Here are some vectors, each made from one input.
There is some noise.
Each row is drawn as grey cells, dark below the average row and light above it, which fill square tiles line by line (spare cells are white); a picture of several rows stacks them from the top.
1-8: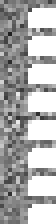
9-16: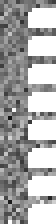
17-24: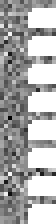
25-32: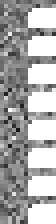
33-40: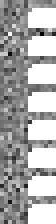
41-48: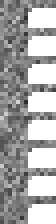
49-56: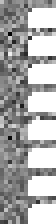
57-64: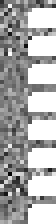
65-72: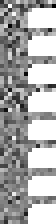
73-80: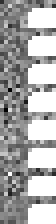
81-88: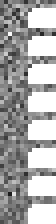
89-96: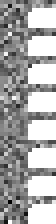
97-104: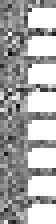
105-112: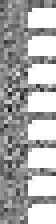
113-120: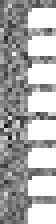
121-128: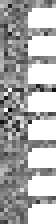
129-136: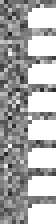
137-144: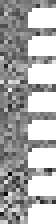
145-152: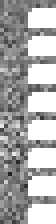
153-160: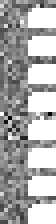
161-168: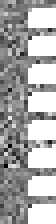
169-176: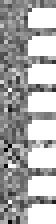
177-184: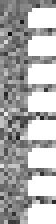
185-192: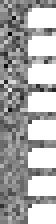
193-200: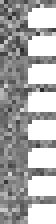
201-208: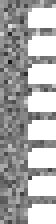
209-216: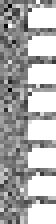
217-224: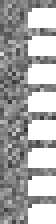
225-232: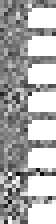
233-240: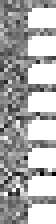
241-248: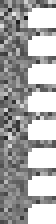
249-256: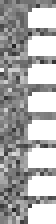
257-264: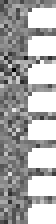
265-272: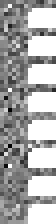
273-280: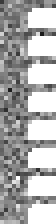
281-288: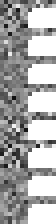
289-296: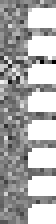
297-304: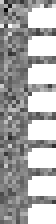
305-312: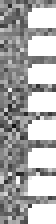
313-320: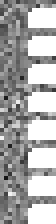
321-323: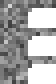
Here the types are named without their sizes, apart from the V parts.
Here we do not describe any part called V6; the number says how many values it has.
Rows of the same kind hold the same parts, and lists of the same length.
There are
2 kinds of row.
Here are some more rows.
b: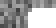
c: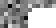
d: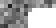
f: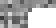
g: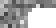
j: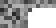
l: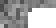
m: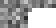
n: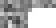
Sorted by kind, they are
b, c, d, m
f, g, j, l, n

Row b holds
a point on a circle, a point on a line and a value of V6.
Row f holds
a point on each of two circles and a true/false value.
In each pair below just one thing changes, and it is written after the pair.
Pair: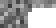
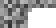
the place on the circle
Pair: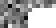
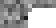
the place on the line
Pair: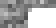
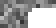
the place on the circle
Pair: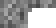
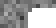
the place on the line
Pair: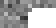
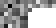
the value of V6
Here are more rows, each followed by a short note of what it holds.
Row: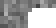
a point on a circle, a point on a line and a value of V6
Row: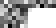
a point on a circle, a point on a line and a value of V6
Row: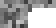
a point on each of two circles and a true/false value
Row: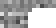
a point on each of two circles and a true/false value
